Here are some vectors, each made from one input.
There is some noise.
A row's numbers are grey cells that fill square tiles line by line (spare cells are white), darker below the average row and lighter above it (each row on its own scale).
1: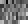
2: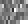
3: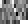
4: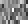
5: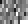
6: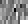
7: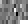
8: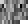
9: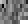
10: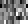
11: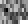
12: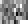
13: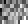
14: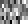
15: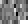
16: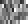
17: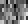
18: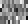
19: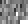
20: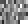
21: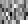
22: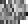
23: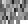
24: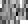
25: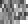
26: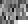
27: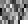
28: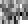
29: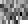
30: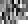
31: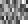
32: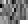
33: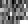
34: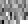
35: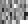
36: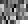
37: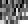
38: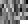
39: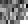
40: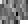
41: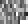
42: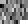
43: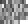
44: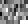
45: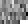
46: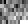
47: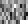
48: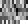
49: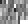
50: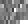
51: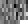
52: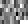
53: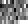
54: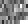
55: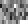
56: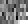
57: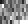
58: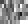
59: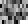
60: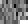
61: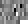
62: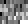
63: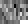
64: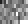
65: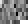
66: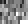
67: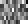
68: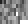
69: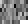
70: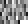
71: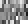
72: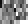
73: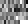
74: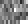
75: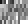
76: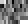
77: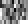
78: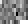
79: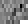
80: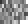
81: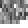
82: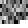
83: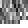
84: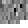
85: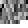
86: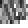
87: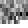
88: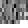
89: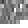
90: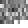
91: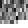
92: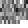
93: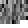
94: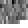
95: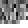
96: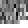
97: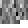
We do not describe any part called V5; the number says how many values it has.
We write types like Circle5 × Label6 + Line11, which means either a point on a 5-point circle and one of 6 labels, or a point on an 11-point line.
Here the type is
List2(Bool × V5).
